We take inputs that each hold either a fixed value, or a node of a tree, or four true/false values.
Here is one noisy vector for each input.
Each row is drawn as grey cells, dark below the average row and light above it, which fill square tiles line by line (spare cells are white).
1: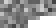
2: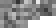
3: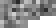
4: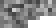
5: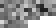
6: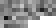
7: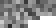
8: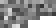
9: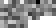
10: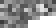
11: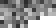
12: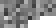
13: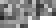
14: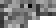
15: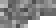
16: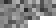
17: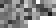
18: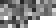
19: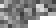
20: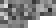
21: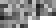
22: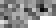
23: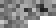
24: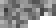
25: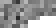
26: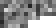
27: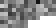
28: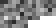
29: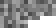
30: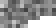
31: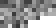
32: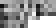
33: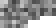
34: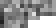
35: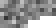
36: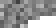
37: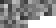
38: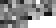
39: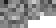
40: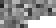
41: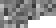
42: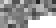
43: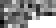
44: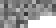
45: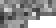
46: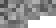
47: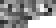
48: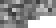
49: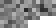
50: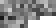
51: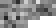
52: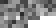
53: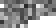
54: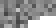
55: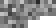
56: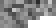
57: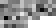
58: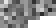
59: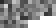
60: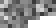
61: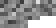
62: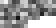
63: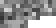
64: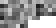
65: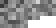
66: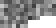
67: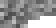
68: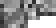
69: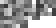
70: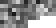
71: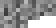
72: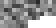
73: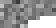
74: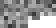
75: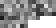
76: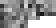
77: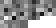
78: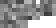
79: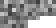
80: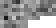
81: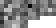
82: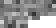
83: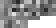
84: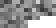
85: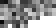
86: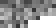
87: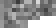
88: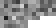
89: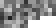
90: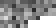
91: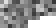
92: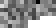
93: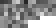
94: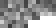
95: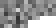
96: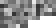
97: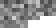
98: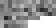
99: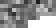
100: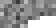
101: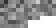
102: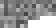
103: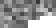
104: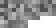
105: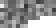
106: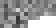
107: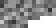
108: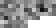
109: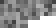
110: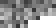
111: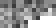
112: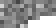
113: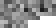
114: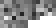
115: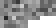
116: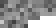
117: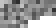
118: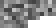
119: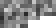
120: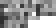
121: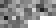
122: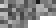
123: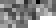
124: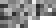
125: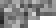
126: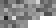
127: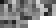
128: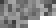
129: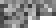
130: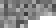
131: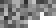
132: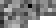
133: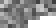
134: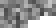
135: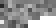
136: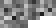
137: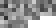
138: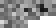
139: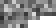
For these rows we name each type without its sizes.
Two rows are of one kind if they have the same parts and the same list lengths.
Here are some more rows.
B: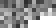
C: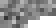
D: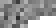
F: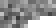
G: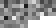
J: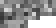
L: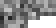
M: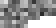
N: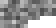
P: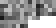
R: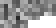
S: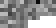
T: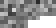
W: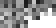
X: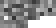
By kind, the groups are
B, W
C, D, F, G, M, N, R, S, T, X
J, L, P

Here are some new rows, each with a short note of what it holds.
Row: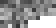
a fixed value
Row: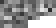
four true/false values
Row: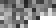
a fixed value
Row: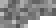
four true/false values
